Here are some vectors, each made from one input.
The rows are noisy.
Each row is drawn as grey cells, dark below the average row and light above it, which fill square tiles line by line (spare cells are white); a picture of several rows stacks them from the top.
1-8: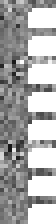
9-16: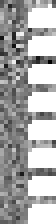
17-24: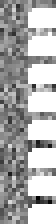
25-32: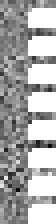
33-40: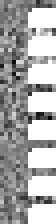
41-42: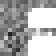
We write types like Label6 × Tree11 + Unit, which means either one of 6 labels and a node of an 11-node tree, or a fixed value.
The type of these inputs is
List2(Line5).
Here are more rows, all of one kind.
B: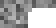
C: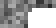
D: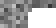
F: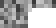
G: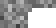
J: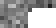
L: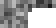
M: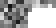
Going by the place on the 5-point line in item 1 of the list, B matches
C and F.
